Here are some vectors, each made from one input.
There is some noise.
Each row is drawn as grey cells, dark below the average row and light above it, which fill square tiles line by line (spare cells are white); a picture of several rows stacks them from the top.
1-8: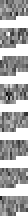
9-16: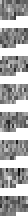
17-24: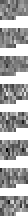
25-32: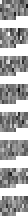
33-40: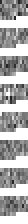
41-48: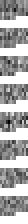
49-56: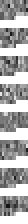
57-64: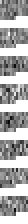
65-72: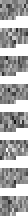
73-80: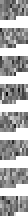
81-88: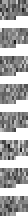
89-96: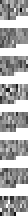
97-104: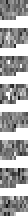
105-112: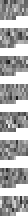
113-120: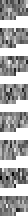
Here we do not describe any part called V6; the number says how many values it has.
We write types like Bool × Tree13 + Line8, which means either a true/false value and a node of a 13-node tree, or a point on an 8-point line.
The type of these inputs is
(Bool × Bool × Bool + Line7) × V6.
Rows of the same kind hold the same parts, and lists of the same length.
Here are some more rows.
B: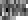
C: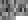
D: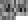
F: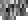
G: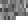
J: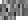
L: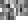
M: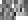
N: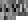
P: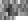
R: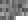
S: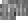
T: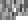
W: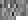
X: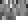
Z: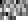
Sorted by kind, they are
B, J, L, N, P, R, S, W, X, Z
C, D, F, G, M, T

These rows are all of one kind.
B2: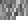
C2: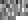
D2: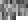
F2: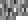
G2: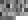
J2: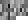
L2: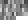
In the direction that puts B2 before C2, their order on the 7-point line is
B2, F2, D2, C2, J2, L2, G2.
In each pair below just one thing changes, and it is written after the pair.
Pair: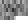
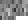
one of the three true/false values
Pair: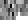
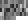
the value of V6
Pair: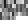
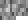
one of the three true/false values
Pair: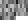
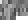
one of the three true/false values
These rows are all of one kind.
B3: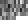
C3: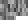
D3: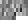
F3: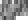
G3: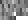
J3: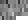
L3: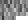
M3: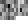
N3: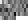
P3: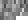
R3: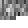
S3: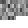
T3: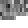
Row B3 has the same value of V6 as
J3, L3 and T3.
